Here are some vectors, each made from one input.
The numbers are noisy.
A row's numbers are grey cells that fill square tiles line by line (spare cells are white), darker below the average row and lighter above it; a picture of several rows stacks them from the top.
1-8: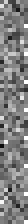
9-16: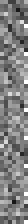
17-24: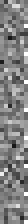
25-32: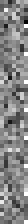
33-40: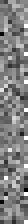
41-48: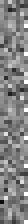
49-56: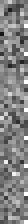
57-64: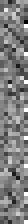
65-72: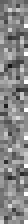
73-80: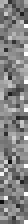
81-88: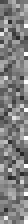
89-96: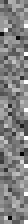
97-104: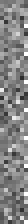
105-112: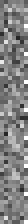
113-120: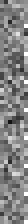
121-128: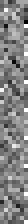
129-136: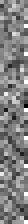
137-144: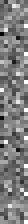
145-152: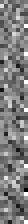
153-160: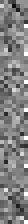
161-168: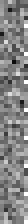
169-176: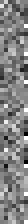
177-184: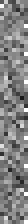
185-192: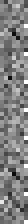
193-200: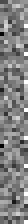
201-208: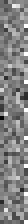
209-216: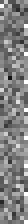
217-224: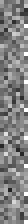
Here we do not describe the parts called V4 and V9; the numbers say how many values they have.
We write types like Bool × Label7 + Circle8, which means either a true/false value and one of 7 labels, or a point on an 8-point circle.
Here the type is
Line5 × (Unit + V4 × V9) + List2(Line7).
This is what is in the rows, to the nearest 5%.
About 60% of them hold a point on a 5-point line, together with either a fixed value, or a value of V4 and a value of V9. The rest are lists of up to two points on a 7-point line: about 5% of all rows are empty, 20% hold one and 20% two.
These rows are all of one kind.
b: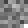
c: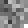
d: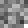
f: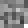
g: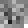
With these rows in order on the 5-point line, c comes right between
b and g.
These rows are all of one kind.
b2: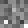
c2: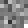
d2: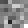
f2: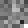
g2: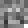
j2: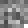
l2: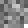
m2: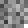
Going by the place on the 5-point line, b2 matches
c2 and d2.
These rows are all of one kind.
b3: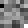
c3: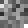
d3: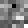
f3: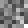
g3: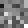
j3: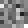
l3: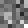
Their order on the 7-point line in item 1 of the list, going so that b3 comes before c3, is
b3, g3, l3, f3, j3, c3, d3.
